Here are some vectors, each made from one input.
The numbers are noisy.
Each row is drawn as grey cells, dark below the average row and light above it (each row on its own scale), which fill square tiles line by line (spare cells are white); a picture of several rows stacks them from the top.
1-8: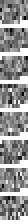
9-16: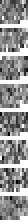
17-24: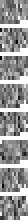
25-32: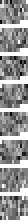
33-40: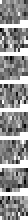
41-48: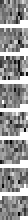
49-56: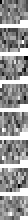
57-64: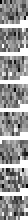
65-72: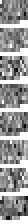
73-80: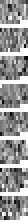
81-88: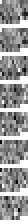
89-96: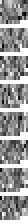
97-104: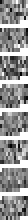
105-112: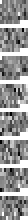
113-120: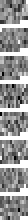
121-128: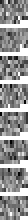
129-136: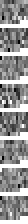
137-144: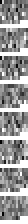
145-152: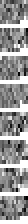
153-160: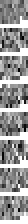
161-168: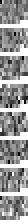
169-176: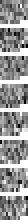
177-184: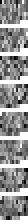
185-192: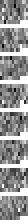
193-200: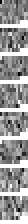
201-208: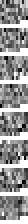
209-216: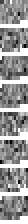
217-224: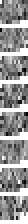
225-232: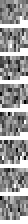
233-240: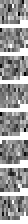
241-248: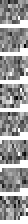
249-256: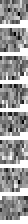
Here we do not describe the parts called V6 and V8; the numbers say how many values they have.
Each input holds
a value of V6 and a value of V8, together with a list of up to two points on a 5-point line.
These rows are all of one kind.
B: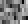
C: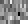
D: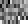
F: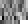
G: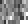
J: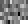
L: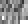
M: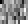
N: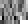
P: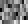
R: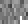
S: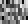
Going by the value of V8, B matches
D, J, P and S.
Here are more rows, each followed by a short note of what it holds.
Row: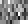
a value of V6 and a value of V8, together with the empty list
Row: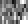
a value of V6 and a value of V8, together with a list of one item
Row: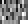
a value of V6 and a value of V8, together with a list of one item
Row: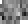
a value of V6 and a value of V8, together with the empty list
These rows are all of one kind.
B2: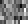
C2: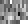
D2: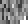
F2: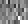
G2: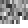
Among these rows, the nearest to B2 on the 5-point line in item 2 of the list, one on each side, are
C2 and D2.
